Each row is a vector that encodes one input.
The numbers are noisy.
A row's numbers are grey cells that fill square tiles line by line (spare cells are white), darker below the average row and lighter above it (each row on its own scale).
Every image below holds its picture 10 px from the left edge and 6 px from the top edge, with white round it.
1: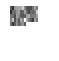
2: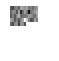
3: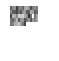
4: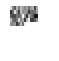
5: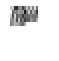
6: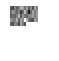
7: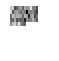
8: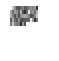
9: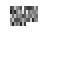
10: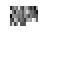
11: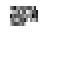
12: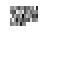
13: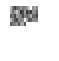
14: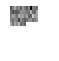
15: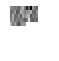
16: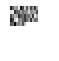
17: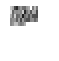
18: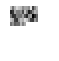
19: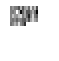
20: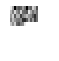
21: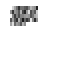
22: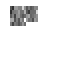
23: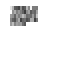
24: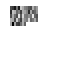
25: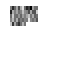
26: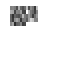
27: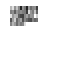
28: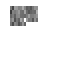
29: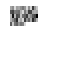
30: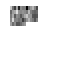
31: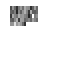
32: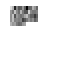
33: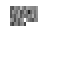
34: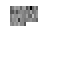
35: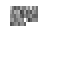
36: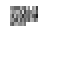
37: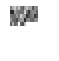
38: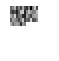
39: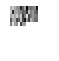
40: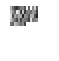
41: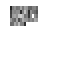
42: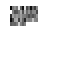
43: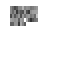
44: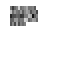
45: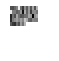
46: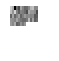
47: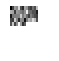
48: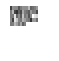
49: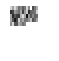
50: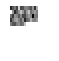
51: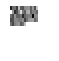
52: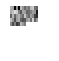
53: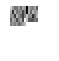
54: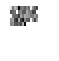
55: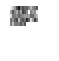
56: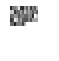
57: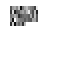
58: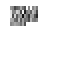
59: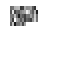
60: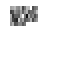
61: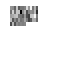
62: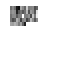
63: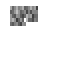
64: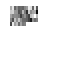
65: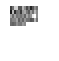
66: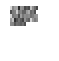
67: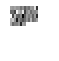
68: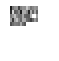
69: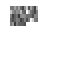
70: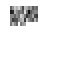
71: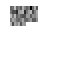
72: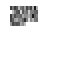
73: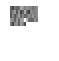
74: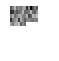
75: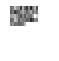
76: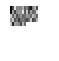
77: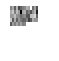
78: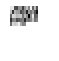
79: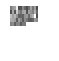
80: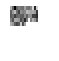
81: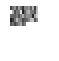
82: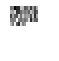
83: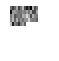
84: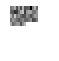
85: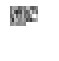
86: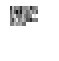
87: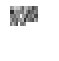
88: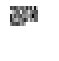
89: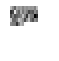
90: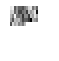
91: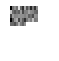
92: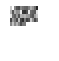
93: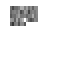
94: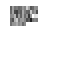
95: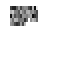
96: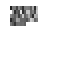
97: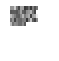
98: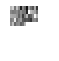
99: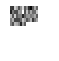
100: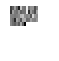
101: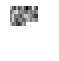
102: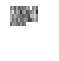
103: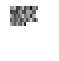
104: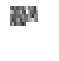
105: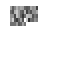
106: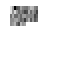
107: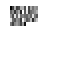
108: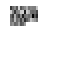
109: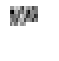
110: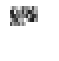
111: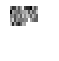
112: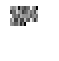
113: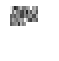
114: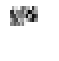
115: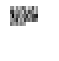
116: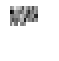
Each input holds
one of 6 labels, together with either a point on a 4-point line, or three true/false values.
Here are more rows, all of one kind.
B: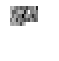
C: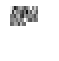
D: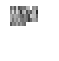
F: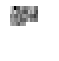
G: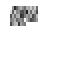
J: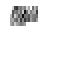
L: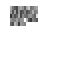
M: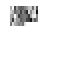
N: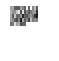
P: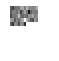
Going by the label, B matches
J and N.
